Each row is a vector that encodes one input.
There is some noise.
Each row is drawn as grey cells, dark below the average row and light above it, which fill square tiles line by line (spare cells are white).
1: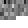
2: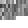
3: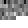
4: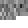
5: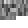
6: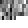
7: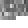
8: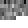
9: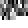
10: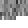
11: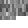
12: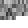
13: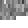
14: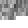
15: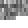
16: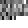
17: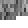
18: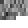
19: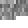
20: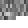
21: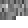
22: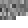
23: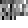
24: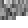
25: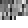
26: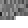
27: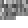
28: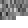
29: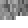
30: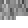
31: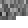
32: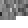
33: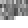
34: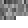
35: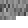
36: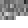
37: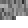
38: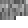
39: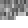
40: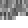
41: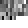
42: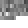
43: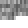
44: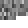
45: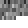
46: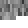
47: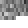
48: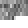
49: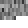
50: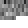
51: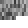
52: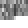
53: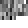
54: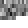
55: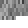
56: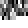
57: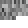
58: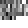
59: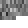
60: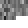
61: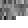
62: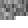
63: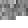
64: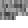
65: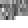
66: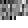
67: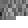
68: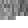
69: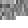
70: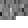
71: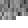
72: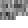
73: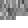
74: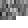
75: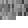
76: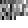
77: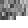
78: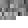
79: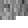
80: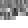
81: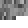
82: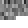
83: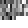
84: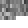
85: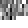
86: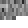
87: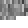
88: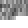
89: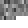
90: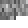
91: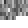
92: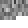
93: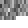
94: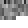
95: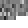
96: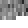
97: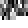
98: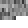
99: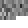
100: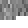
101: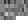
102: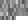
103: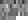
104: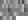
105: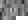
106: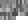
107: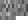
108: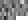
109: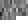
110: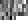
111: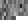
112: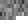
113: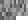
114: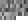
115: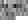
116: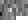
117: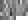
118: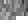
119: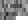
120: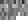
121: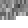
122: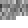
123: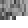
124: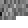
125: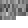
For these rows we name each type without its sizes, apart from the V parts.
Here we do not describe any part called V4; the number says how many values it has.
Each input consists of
a list of items, each a true/false value and a value of V4.
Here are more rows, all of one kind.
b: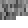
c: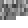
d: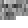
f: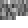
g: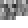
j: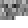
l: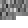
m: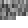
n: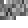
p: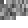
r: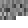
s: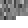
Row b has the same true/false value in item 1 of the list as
l and s.
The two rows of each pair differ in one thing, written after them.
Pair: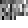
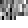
the true/false value in item 1 of the list
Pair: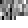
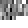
the value of V4 in item 1 of the list
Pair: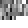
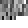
the value of V4 in item 1 of the list
